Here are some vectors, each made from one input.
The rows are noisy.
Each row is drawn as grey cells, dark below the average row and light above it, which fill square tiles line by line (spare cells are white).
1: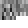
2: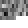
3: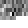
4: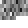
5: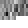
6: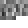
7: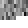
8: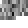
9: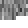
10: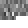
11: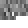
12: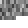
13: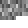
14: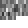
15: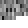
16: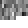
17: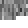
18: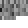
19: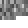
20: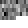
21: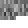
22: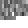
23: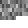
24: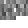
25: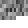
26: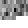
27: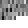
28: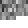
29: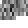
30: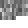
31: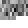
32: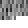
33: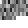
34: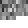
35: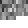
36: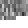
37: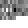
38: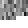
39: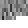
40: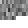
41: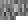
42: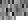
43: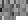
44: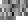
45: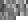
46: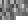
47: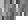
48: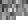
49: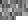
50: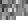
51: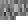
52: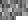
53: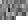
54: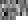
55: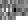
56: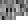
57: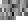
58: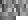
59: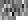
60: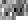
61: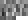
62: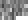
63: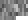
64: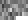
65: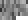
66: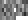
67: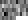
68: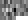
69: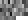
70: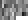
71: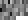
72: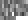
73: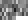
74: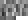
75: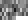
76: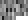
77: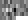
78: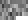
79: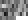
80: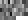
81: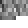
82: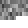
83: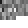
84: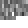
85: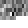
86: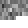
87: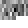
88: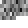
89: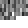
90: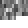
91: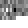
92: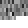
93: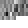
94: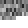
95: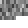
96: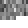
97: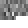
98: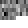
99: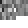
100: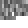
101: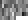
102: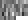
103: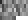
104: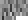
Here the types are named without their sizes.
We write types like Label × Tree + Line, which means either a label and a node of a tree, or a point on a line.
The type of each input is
(Label + Line) × Tree.
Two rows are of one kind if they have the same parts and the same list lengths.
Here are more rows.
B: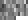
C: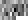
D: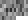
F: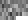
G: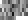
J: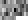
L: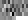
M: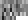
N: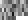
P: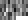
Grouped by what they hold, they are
B, F, P
C, D, G, J, L, M, N

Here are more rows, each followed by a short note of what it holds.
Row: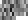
a label and a node of a tree
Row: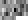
a label and a node of a tree
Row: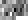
a label and a node of a tree
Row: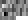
a label and a node of a tree
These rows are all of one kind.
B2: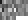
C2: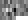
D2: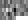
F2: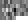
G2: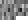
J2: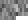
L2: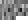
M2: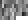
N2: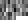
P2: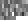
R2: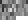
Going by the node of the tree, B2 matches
M2 and R2.
